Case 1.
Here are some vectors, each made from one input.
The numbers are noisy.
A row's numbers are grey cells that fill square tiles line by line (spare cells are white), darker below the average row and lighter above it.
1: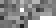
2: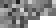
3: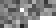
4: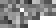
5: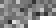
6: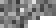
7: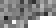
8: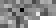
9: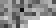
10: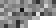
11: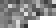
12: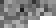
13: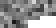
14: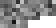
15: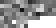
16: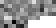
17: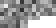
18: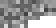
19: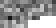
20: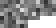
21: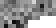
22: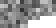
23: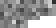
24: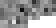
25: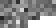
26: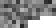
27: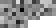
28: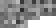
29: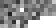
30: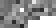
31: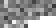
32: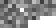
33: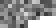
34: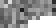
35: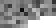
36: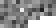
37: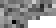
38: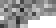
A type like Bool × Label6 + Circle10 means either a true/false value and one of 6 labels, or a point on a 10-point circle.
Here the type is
Bool × Line4.
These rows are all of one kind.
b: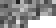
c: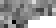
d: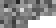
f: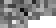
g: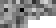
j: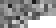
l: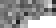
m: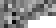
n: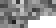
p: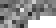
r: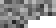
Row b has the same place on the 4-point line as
d, f, j and n.
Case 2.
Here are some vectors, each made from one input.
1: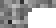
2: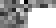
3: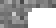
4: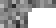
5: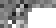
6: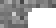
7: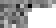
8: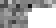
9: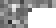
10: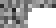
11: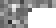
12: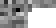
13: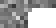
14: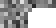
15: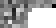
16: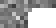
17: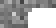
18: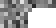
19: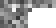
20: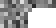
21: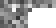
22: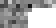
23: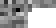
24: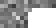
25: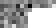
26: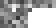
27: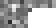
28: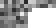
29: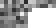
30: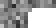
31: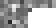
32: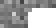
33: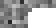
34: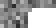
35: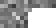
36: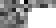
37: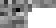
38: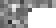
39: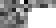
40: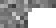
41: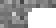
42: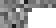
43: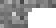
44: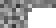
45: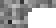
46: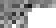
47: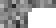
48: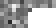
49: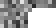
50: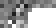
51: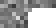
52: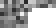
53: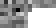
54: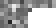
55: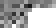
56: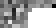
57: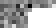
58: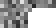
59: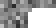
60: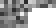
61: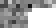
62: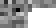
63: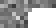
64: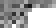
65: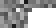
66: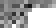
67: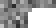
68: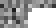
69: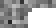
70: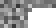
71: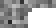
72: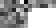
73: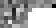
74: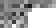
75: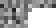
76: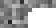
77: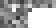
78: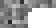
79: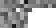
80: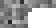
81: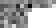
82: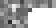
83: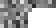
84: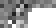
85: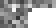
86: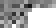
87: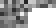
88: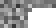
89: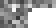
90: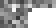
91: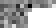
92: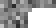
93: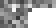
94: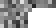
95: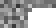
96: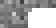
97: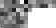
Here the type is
Circle11 + Line7.
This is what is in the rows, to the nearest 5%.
About 45% of them hold a point on an 11-point circle. The rest hold a point on a 7-point line.
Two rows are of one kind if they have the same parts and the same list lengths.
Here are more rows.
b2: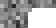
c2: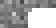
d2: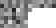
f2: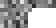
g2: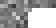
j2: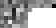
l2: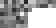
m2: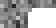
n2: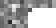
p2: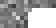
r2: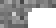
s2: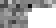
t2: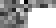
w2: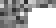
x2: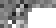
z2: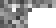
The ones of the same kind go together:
b2, c2, f2, g2, m2, n2, p2, r2, z2
d2, j2, l2, s2, t2, w2, x2

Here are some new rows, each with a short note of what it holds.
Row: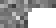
a point on a 7-point line
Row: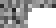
a point on an 11-point circle
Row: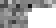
a point on an 11-point circle
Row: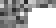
a point on an 11-point circle
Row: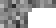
a point on a 7-point line
